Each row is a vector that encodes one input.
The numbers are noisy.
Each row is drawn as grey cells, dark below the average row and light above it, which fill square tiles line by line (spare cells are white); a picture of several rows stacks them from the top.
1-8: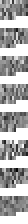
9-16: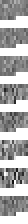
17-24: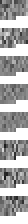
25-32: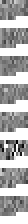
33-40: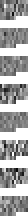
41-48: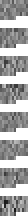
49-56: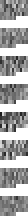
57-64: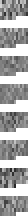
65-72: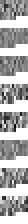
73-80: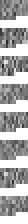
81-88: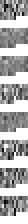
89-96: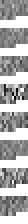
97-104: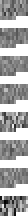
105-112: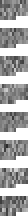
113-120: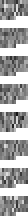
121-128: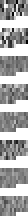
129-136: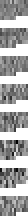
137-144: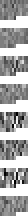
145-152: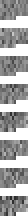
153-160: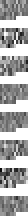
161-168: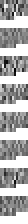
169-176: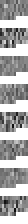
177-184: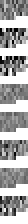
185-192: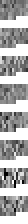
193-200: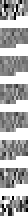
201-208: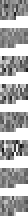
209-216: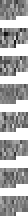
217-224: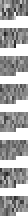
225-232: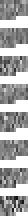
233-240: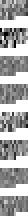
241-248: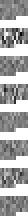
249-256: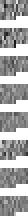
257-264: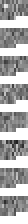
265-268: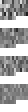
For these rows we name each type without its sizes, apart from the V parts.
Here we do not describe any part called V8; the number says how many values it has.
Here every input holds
a point on a circle, together with either a point on a line, or a list of values of V8.
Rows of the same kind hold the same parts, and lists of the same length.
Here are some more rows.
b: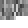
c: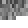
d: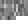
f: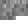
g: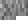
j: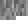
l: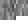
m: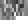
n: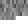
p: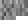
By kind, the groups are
b, c, j, m, n, p
d
f, g
l

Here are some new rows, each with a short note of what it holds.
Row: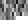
a point on a circle, together with a list of two items
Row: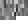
a point on a circle, together with a list of one item
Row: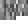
a point on a circle and a point on a line
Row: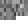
a point on a circle and a point on a line
